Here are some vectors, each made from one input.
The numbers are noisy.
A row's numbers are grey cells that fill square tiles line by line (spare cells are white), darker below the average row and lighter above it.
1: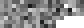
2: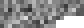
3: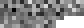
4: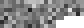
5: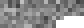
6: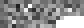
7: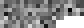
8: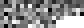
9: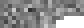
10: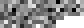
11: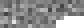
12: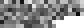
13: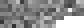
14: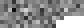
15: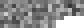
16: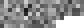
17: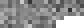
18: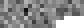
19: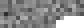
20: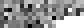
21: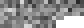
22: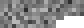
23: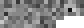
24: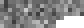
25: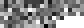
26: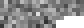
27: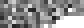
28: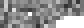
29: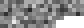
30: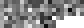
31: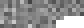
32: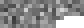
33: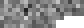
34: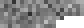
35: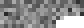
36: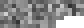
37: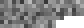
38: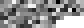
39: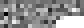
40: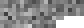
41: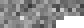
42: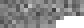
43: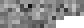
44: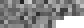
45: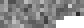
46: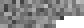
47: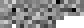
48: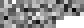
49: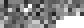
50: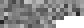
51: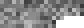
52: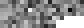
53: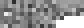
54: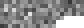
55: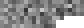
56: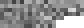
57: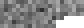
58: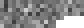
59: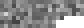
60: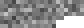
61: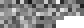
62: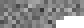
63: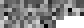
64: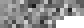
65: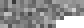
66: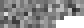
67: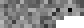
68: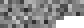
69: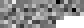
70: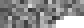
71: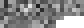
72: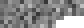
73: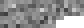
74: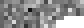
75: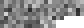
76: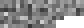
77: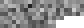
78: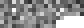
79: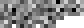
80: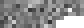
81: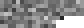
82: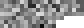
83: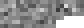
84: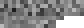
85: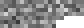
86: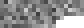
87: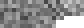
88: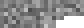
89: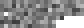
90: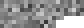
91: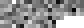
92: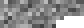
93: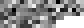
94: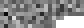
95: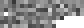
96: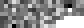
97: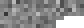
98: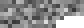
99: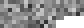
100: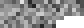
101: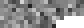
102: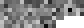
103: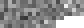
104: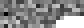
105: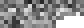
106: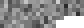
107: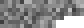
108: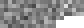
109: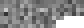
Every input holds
a true/false value, together with either a fixed value, or a node of a 13-node tree.
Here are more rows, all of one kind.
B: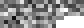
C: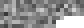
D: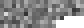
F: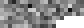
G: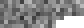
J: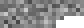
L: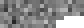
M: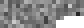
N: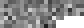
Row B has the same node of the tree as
F and M.
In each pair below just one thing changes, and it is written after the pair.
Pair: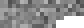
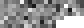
the node of the tree
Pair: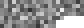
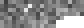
the true/false value
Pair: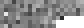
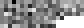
the node of the tree
